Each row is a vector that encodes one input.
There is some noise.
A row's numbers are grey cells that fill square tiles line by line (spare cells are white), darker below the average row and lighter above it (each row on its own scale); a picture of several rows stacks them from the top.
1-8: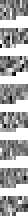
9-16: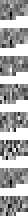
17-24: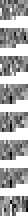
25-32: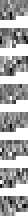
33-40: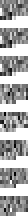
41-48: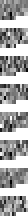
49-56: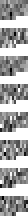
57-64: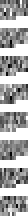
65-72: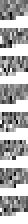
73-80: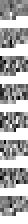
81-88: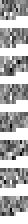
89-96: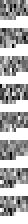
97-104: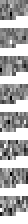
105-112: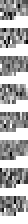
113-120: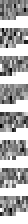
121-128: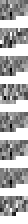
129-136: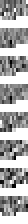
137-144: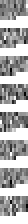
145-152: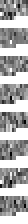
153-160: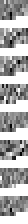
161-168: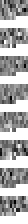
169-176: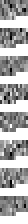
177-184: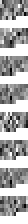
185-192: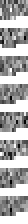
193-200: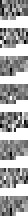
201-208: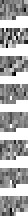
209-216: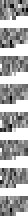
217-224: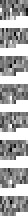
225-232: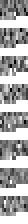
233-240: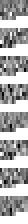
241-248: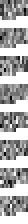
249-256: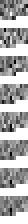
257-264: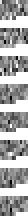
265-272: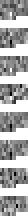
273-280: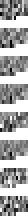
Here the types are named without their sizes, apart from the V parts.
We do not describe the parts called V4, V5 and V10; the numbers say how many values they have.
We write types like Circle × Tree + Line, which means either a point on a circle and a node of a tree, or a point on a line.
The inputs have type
(Bool × V4 × V10 + V5) × (Label × Label + Unit).
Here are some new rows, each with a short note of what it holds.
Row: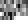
a value of V5
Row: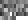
two labels, a true/false value, a value of V4 and a value of V10
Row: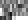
a value of V5
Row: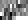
a value of V5
